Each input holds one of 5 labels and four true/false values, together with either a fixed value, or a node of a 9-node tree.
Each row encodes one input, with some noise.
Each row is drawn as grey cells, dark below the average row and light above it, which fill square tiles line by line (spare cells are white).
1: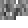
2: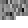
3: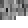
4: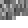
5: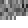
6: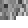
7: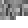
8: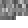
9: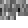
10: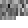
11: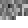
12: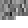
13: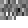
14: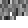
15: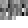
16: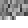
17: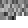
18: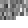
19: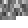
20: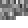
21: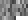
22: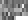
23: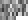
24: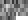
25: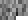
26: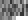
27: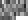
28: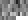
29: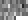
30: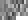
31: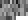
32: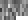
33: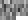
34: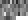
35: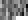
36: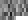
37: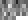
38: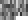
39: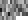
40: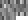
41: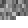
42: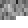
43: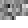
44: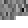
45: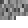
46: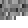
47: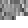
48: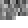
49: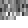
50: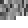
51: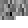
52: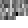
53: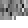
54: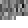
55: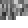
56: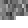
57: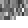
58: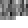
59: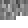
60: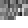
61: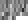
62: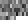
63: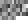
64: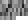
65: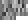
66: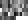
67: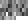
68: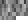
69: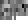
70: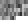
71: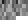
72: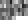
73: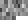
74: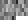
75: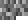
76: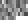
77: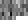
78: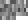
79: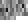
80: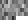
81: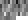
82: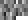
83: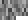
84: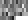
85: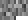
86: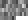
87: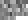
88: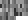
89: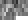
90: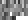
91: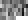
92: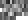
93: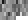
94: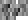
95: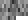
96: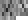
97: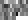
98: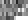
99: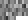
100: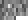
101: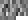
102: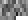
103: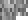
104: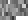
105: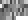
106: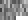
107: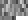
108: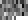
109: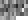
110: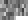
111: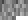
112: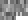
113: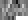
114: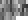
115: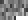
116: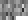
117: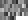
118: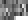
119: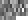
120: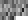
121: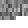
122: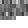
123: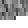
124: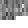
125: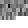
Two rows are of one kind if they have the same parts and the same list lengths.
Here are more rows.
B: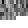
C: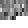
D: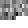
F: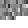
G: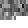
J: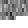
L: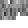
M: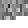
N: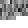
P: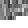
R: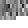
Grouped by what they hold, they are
B, G, L, N, R
C, D, F, J, M, P

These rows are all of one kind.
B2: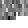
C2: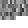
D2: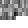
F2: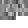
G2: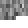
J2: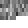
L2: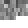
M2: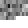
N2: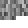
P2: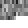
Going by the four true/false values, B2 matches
D2 and F2.
